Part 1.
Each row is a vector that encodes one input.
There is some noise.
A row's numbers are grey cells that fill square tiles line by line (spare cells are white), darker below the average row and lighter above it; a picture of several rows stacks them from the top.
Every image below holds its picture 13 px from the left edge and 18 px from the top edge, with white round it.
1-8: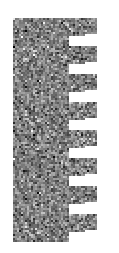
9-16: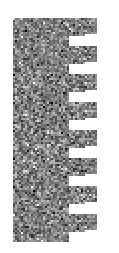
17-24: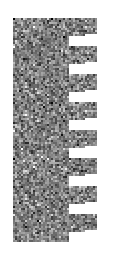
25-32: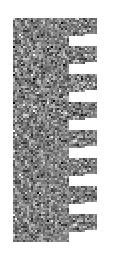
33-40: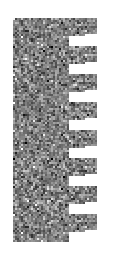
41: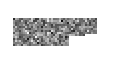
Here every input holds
either one of 6 labels, or a point on a 6-point line.
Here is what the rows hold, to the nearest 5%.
About 50% of them hold one of 6 labels. The rest hold a point on a 6-point line.
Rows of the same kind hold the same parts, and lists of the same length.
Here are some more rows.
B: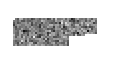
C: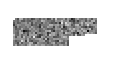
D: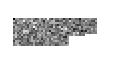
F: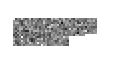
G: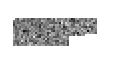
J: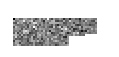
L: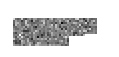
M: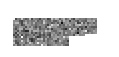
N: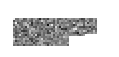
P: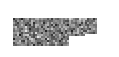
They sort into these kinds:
B, C, F, G, L, M, N
D, J, P

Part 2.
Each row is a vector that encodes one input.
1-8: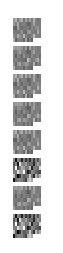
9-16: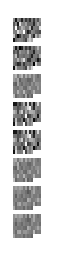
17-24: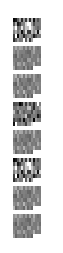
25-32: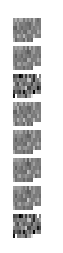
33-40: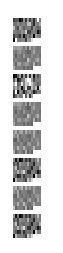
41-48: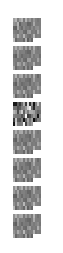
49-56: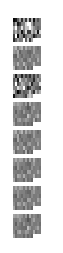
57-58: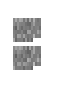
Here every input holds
either a point on a 5-point line, or a point on a 6-point line.
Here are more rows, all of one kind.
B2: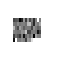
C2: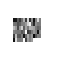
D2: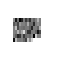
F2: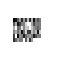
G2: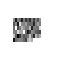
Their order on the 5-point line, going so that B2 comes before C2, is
G2, D2, B2, C2, F2.
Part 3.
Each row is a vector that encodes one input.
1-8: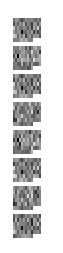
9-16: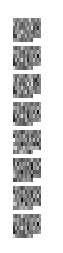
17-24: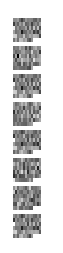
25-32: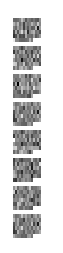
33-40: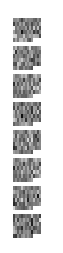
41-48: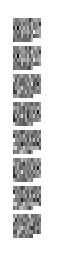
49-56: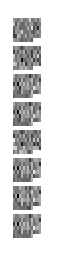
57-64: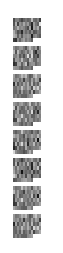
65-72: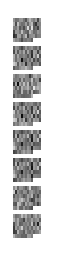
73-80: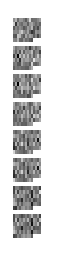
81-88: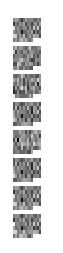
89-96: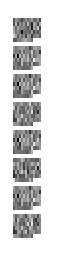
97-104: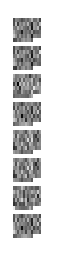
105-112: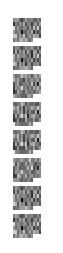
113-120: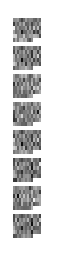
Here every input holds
either a point on an 8-point line, or a node of a 10-node tree.
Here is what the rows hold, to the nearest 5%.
About 40% of them hold a point on an 8-point line. The rest hold a node of a 10-node tree.
